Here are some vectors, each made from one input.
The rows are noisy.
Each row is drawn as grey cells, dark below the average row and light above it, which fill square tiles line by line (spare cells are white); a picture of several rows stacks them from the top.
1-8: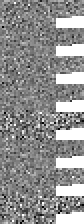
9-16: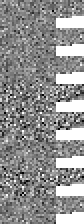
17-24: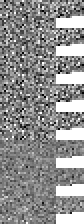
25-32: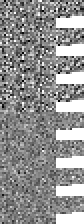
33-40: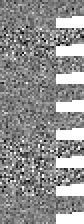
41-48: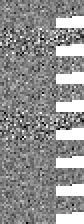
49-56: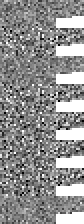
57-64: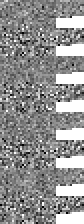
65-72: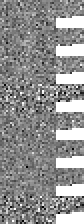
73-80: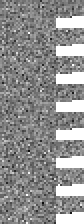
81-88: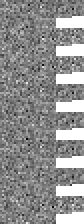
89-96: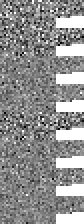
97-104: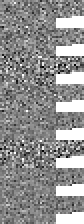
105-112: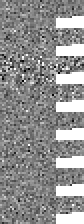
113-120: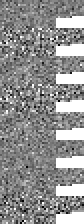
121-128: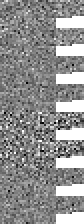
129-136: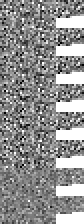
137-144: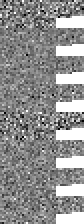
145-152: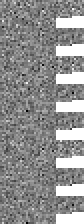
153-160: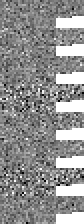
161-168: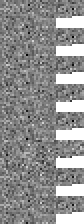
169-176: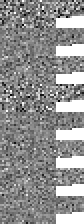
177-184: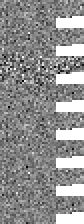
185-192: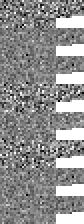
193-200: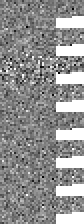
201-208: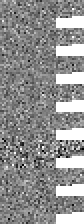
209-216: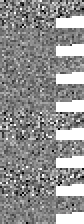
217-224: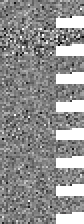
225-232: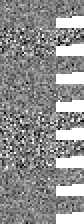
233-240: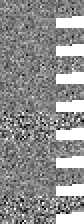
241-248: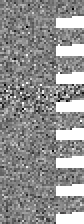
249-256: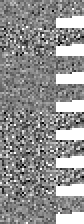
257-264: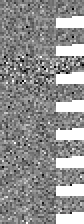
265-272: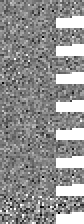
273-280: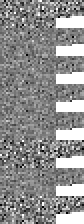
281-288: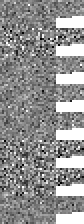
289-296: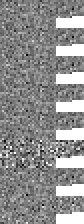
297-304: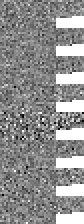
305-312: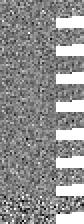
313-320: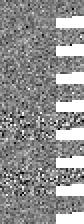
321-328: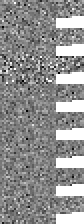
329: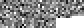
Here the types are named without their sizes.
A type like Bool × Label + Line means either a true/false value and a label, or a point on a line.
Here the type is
(Bool × Bool × Bool × Bool + Unit) × (Circle + Unit) + (Line + Tree) × Tree.
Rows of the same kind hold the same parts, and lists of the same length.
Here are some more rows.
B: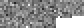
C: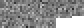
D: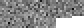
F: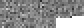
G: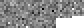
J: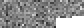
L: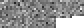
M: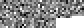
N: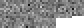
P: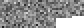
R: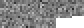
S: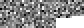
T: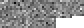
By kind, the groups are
B, G, J, L, T
C, F, N, R
D
M
P
S

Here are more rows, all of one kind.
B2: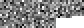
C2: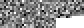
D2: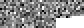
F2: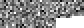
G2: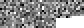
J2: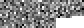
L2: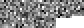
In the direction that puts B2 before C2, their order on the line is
B2, J2, C2, L2, F2, D2, G2.
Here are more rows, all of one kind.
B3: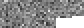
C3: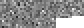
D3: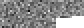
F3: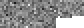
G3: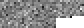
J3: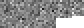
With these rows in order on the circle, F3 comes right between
G3 and J3.
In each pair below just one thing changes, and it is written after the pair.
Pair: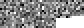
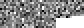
the place on the line
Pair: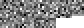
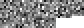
the node of the tree
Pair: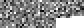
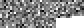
the node of the tree
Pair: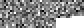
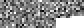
the node of the tree
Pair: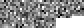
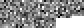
the place on the line
